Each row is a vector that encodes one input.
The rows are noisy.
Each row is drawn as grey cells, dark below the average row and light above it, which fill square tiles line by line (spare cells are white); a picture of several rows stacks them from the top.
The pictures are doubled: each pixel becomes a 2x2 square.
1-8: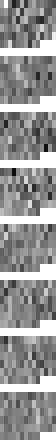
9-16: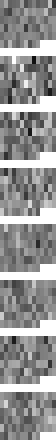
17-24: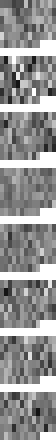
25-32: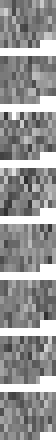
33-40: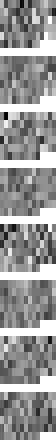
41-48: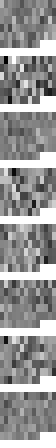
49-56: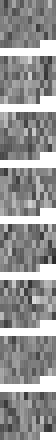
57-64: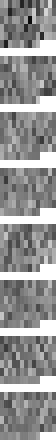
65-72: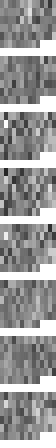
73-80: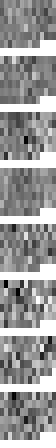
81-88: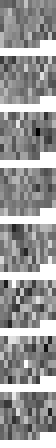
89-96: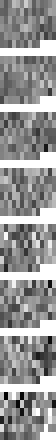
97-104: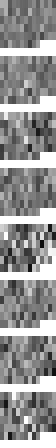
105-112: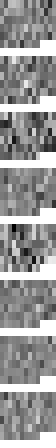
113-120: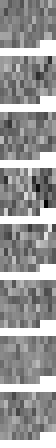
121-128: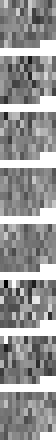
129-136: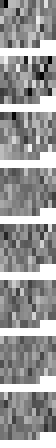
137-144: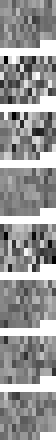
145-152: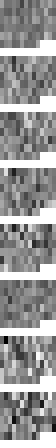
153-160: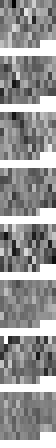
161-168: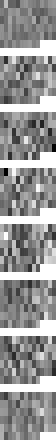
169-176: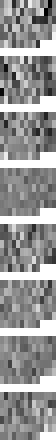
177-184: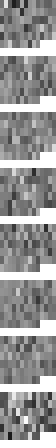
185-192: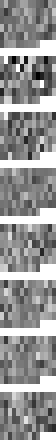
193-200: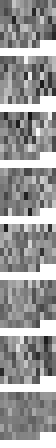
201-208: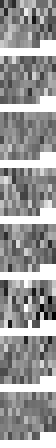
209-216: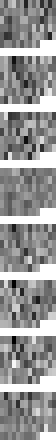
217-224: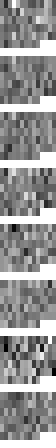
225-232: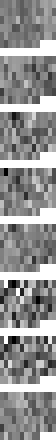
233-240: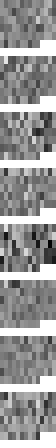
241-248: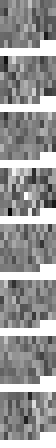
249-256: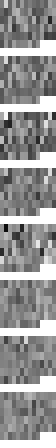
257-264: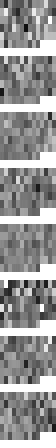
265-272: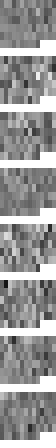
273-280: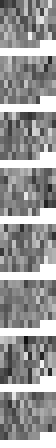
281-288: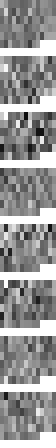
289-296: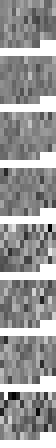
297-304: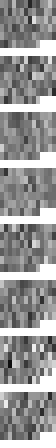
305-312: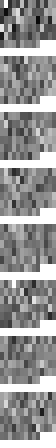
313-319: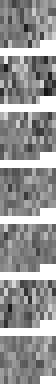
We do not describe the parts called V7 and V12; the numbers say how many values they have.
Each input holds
a value of V12, together with either one of 5 labels and a point on a 6-point line, or a true/false value and a value of V7.
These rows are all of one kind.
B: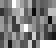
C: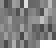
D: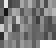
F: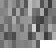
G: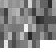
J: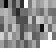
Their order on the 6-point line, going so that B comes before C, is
G, J, F, B, D, C.
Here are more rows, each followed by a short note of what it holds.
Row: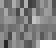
one of 5 labels, a point on a 6-point line and a value of V12
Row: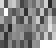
one of 5 labels, a point on a 6-point line and a value of V12
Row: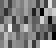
one of 5 labels, a point on a 6-point line and a value of V12
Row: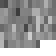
a true/false value, a value of V7 and a value of V12
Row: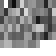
a true/false value, a value of V7 and a value of V12
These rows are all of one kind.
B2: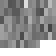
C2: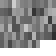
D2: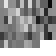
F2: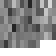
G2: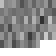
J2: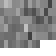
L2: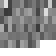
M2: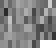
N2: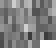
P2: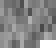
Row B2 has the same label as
D2, J2, L2 and P2.
